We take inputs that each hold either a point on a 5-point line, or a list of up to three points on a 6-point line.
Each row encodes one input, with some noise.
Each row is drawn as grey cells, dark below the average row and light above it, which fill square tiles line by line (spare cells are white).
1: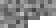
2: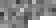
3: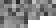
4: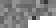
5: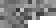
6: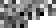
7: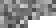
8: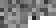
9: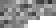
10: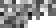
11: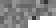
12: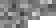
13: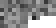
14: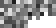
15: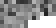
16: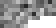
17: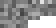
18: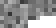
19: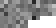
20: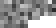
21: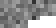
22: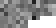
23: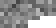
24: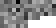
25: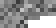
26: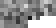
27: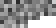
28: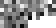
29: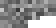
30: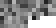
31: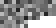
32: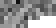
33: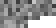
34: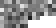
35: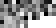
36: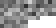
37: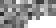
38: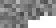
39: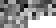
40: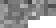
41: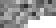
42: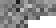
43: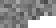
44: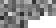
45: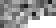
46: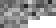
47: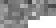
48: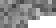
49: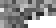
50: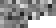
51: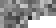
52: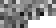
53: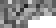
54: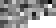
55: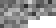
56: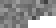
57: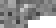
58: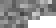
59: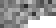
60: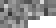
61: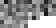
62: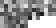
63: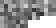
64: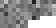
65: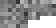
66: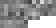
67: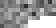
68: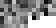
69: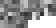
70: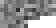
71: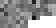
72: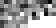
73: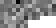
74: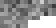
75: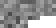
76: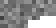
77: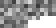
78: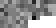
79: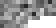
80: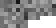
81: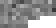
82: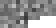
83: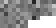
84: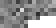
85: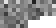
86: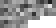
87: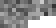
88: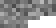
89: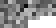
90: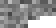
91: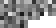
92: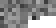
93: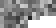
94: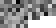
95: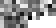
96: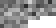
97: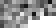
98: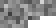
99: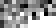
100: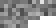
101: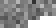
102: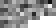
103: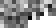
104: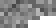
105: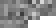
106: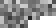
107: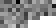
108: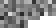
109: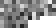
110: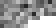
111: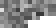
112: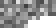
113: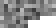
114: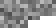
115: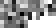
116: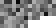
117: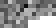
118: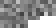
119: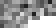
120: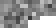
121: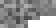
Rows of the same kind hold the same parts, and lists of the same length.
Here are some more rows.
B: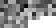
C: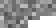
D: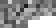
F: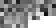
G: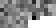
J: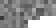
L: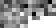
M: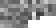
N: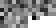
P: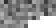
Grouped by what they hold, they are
B, D
C, F, P
G, J, N
L
M

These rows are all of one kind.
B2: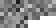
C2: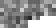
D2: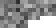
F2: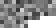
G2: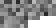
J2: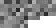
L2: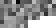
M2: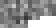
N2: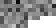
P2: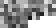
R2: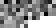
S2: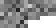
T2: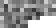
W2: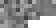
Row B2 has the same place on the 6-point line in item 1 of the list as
D2, N2 and S2.
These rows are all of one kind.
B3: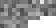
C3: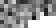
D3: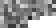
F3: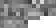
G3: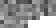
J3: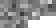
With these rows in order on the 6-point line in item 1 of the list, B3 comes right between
F3 and J3.
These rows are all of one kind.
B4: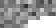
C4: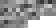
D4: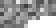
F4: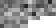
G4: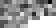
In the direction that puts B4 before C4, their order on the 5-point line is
F4, B4, D4, G4, C4.
